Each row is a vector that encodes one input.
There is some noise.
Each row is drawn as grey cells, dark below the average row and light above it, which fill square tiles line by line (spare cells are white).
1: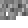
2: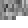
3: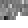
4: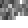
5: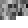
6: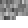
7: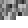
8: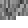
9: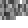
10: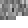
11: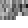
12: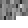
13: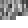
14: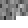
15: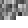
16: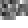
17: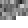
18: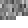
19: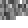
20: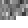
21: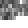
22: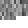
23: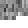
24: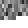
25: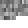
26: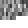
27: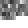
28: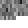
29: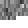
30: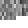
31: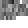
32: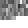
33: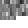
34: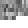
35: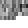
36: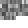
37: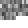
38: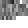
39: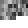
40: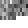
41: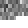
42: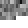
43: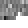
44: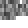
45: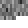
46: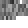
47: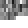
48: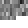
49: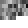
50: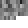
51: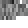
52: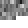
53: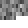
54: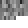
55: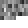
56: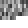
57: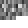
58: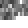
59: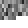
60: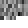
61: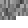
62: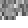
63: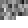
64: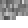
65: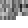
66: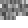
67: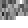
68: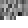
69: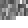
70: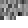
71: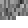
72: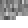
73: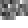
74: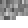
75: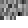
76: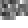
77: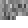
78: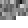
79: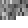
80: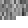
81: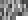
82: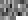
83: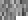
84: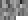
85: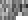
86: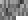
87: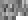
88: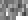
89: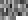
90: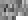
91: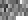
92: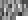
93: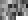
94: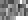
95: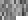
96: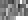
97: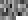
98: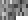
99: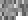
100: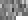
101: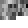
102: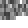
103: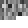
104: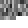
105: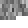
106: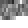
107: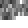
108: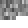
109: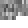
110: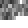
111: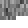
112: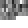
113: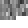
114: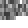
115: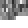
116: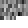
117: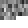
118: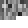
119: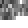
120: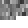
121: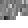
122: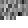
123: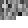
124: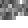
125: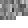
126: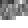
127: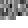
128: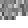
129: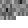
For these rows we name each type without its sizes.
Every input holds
a label and a point on a line.
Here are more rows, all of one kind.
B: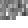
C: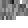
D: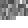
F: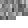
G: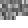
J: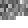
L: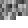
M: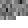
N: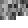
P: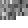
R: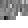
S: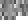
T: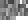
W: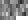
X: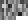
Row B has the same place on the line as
F, G, R and S.
